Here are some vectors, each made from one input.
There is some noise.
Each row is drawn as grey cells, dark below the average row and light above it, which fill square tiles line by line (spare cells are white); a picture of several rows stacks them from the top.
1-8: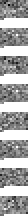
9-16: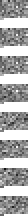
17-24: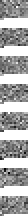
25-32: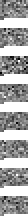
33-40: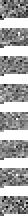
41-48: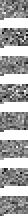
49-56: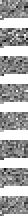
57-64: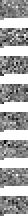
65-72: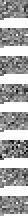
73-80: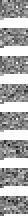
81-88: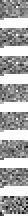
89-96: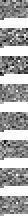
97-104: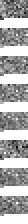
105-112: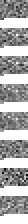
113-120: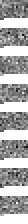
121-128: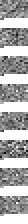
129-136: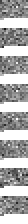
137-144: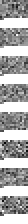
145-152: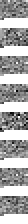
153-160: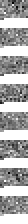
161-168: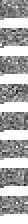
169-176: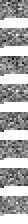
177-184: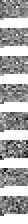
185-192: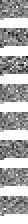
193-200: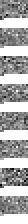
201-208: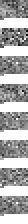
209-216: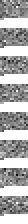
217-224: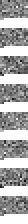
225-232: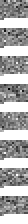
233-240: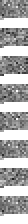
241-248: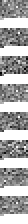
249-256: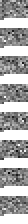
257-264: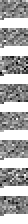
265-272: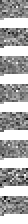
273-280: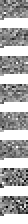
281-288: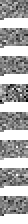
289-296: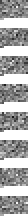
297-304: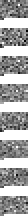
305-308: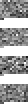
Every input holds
a point on a 10-point line, together with either a point on each of two 9-point circles, or a fixed value.
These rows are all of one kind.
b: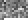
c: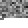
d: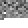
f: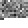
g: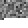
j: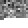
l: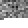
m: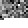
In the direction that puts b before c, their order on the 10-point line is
j, l, b, d, c, g, f, m.
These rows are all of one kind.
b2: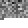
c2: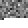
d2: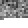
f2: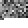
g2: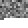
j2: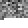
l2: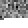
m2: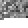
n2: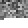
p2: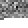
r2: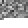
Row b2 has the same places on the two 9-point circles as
c2, g2, j2 and n2.
